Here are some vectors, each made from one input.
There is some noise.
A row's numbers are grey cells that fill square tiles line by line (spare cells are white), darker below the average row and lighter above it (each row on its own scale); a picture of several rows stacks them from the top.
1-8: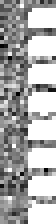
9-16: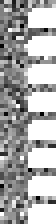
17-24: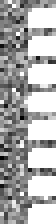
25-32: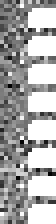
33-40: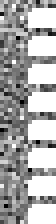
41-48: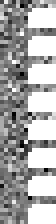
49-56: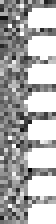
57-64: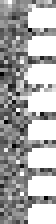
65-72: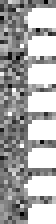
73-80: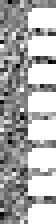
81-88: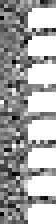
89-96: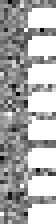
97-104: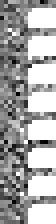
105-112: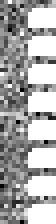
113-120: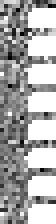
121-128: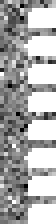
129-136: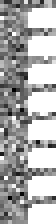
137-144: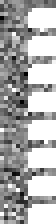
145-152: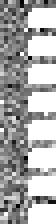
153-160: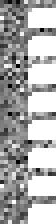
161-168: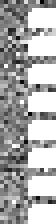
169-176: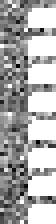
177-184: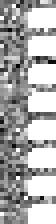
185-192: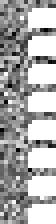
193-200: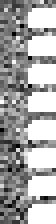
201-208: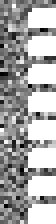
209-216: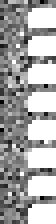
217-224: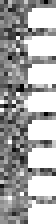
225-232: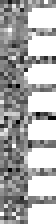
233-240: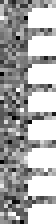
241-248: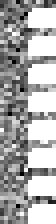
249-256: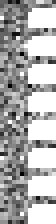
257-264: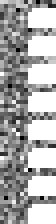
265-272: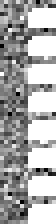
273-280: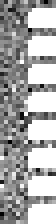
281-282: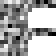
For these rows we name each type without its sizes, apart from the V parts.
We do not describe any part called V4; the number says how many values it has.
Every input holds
a list of items, each a true/false value and a value of V4.
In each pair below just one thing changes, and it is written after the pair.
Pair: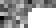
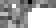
the value of V4 in item 1 of the list
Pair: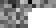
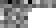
the value of V4 in item 1 of the list
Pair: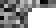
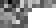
the true/false value in item 1 of the list
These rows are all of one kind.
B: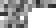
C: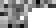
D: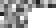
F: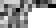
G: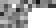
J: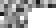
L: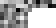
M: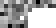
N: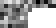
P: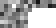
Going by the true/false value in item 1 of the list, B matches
C, D, J and M.
